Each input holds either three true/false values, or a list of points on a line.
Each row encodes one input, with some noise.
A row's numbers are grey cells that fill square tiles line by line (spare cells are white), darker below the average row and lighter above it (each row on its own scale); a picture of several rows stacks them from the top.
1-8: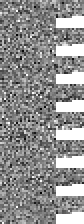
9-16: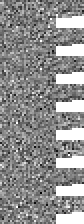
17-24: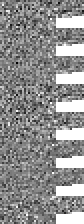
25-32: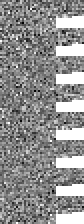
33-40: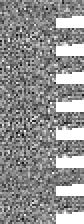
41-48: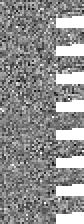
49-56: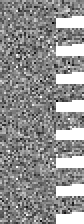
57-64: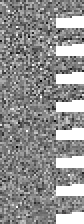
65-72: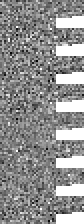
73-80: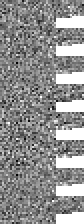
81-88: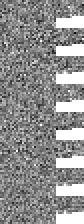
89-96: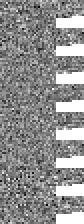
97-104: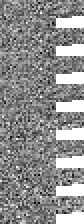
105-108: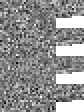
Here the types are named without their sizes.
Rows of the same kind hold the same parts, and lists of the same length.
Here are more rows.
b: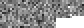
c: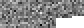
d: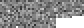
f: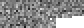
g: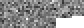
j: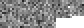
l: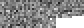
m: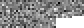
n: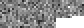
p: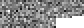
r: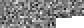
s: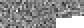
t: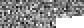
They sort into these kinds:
b, j, n
c, r
d, f, l, m, p, t
g, s

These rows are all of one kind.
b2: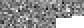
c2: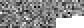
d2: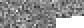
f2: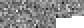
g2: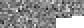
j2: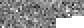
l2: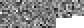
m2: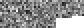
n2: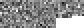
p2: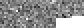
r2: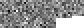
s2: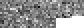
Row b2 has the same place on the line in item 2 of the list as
f2 and g2.
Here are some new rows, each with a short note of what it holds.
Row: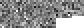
a list of two items
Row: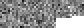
the empty list
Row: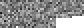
three true/false values
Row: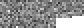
three true/false values
